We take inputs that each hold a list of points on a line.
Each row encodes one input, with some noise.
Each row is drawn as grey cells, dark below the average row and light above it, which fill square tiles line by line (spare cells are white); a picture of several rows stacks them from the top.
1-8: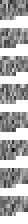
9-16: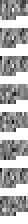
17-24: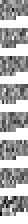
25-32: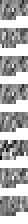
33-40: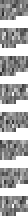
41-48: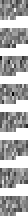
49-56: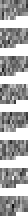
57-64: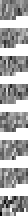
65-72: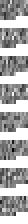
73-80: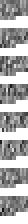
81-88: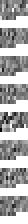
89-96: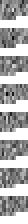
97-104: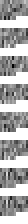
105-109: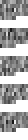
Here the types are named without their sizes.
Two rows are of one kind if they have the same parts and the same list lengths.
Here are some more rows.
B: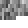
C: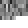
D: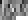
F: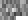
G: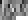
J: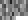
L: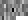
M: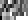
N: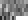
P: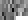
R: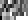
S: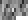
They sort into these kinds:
B, L, P
C, F, J, N
D, G, S
M, R

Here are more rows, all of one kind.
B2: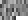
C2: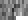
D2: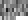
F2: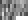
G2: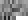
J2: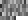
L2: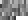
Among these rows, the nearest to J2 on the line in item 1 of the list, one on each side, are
B2 and L2.
